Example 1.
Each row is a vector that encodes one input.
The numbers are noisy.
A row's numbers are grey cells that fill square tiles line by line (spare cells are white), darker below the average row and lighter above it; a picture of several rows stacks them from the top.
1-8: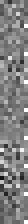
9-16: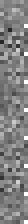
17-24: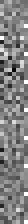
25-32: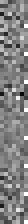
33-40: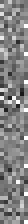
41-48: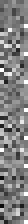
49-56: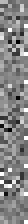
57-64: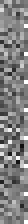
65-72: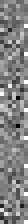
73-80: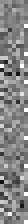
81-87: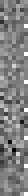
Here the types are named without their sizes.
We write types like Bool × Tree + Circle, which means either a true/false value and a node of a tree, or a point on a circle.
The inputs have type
Line + Tree.
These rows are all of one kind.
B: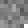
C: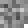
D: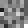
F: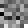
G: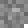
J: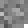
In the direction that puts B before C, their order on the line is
F, B, G, C, J, D.
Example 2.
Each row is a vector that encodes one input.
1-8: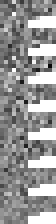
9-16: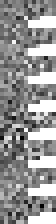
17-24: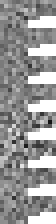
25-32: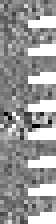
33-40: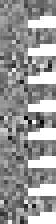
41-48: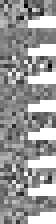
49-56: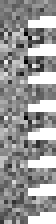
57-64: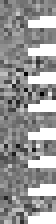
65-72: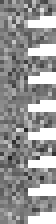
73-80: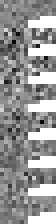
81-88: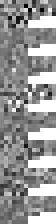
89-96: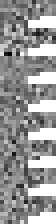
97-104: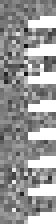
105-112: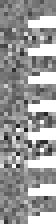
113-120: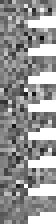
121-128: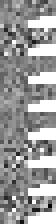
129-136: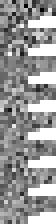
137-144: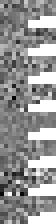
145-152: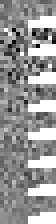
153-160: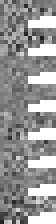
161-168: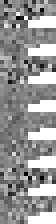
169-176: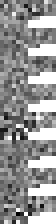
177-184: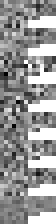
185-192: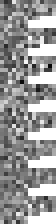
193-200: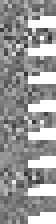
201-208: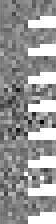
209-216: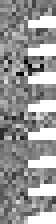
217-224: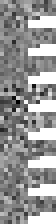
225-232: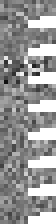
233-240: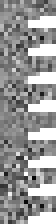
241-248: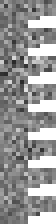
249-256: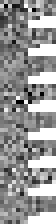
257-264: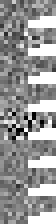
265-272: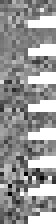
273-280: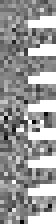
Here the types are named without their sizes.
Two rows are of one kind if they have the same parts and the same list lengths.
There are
3 kinds of row.
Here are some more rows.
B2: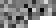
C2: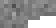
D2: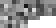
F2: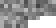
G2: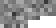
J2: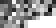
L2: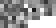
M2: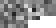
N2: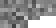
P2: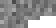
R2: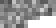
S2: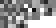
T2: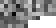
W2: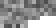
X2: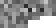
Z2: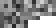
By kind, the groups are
B2, C2, D2, X2, Z2
F2, G2, L2, M2, N2, P2, R2, S2, T2, W2
J2

